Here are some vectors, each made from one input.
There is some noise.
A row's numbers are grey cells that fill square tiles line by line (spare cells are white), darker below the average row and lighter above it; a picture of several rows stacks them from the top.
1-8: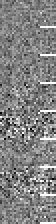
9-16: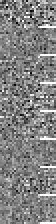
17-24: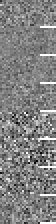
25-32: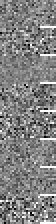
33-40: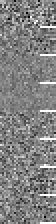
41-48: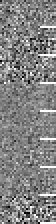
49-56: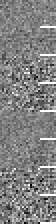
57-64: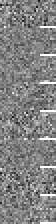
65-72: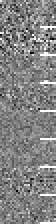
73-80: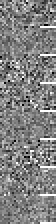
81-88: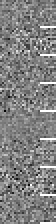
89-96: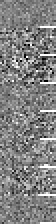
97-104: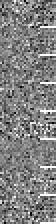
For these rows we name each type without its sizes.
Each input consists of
either a fixed value, or a label and a true/false value, or a node of a tree.
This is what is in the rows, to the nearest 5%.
About 5% of them hold a fixed value. About 55% of them hold a label and a true/false value. The rest hold a node of a tree.
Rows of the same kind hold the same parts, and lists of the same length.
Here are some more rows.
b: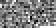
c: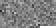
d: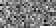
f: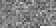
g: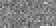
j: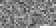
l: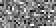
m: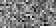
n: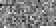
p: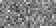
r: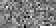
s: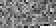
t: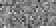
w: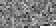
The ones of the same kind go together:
b, d, p, r, s, w
c
f, g, j, l, m, n, t

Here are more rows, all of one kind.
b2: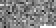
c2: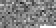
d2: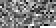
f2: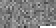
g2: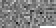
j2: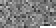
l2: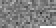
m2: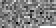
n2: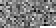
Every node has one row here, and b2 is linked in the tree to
j2, l2 and n2.
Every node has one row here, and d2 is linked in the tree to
j2.
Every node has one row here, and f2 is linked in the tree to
j2.
